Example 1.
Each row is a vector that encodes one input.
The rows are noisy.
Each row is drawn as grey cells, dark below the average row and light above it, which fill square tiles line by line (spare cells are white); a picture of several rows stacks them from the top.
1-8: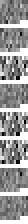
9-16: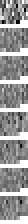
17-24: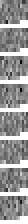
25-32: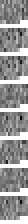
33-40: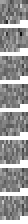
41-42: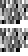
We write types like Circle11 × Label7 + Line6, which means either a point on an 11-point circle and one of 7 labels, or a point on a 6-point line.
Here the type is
List2(Line4).
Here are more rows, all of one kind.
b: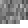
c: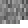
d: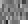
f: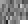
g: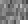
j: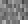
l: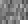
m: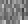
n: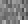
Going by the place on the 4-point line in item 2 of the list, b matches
c, f and l.
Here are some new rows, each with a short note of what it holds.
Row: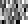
the empty list
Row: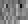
a list of one item
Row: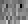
a list of one item
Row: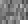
a list of two items
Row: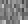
a list of two items
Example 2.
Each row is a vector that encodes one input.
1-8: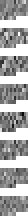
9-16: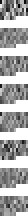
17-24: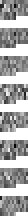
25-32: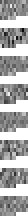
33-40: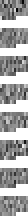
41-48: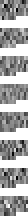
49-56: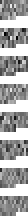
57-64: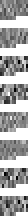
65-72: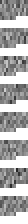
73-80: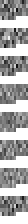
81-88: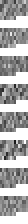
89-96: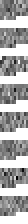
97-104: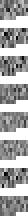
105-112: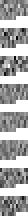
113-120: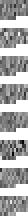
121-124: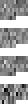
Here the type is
Bool × Bool × Bool × Bool + Circle5.
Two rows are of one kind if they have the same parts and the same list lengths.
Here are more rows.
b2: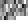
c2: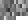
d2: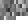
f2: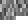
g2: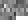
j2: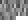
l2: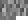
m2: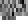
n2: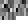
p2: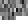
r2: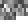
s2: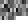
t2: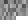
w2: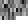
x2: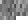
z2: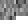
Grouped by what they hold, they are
b2, c2, d2, f2, g2, j2, l2, r2, t2, x2, z2
m2, n2, p2, s2, w2

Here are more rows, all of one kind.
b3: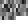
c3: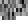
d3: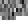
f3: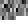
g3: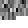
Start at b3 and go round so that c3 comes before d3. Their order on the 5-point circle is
b3, f3, g3, c3, d3.
